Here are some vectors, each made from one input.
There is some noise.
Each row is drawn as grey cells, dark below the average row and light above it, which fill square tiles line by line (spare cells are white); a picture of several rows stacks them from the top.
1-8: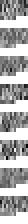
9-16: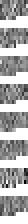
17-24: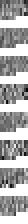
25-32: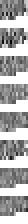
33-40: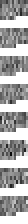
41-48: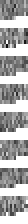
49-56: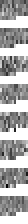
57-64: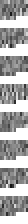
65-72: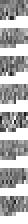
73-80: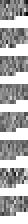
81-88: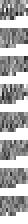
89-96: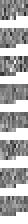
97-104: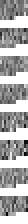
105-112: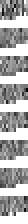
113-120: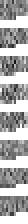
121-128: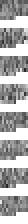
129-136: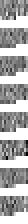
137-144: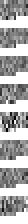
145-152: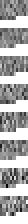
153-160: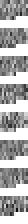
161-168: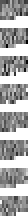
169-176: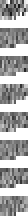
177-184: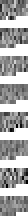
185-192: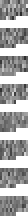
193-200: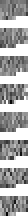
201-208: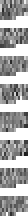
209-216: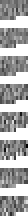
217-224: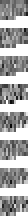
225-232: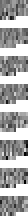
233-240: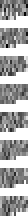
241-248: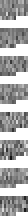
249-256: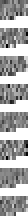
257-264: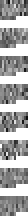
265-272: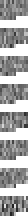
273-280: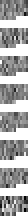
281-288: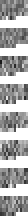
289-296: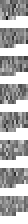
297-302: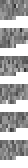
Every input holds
either a point on an 11-point circle, or a node of a 9-node tree and a true/false value.
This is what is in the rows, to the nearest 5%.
About 60% of them hold a point on an 11-point circle. The rest hold a node of a 9-node tree and a true/false value.
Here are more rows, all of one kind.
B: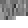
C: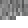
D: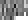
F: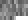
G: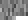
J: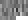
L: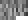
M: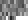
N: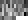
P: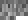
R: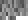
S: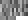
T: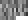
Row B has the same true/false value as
D, F and G.
